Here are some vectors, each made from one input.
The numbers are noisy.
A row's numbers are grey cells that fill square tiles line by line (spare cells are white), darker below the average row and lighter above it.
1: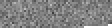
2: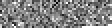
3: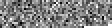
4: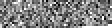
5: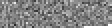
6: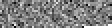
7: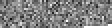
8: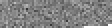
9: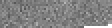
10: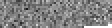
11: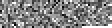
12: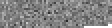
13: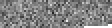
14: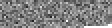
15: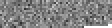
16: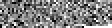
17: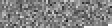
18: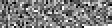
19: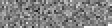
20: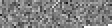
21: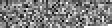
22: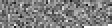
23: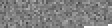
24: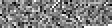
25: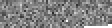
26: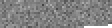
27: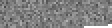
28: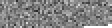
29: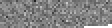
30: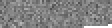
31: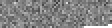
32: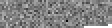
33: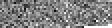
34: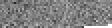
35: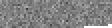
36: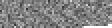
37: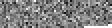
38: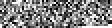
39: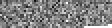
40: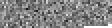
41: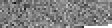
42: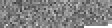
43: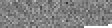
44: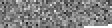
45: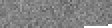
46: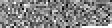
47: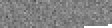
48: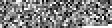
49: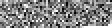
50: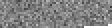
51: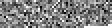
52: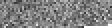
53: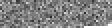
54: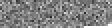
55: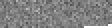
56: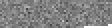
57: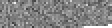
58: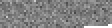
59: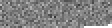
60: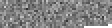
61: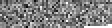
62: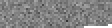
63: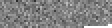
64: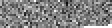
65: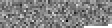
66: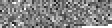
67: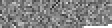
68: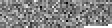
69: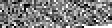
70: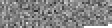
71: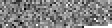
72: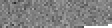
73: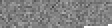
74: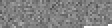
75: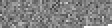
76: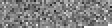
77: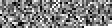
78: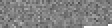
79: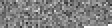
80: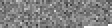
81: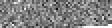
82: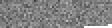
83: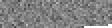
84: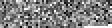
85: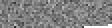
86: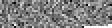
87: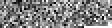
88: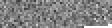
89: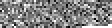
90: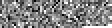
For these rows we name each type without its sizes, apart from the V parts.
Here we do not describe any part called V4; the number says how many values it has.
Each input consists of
a list of items, each a true/false value and a value of V4.
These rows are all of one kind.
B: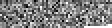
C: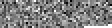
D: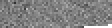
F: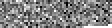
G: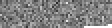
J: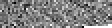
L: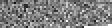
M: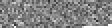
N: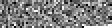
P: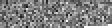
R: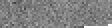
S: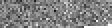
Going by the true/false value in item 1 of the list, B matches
F, G, N and S.
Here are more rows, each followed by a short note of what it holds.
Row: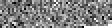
a list of one item
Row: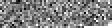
the empty list
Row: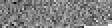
a list of one item
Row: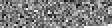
the empty list
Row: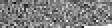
a list of one item
